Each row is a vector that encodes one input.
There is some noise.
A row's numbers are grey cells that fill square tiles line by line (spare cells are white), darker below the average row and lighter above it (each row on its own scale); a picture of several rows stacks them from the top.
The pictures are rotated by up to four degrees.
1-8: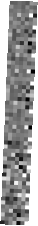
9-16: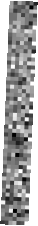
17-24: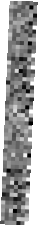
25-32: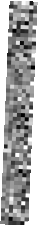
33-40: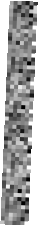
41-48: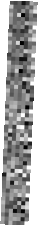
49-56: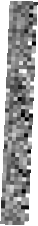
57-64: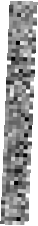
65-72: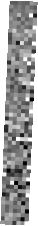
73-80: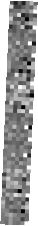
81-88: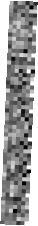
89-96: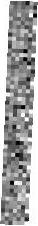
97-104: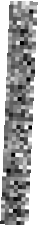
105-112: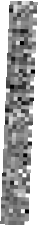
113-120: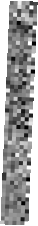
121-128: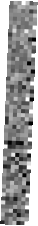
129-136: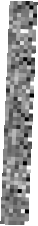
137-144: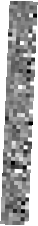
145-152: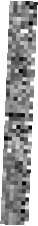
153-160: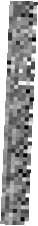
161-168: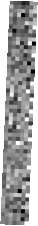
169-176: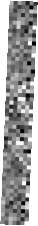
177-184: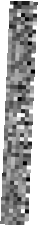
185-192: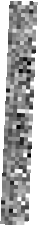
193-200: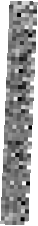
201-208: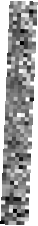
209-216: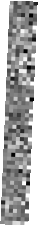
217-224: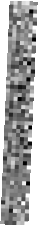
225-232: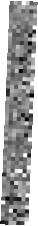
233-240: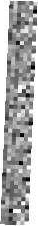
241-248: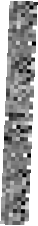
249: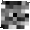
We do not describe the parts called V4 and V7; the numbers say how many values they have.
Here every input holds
either a true/false value, a value of V4 and a value of V7, or a list of up to two points on an 8-point line.
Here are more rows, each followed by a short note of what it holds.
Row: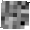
a list of two items
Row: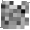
a true/false value, a value of V4 and a value of V7
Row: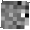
a list of one item
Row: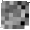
a list of two items
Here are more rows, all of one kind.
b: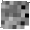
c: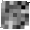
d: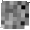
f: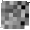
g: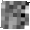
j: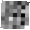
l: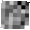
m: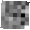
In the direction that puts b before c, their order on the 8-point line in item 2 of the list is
m, j, b, d, l, f, g, c.
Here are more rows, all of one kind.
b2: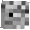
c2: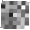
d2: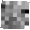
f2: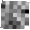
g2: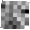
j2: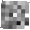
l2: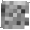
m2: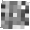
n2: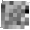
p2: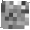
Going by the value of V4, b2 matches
l2 and n2.
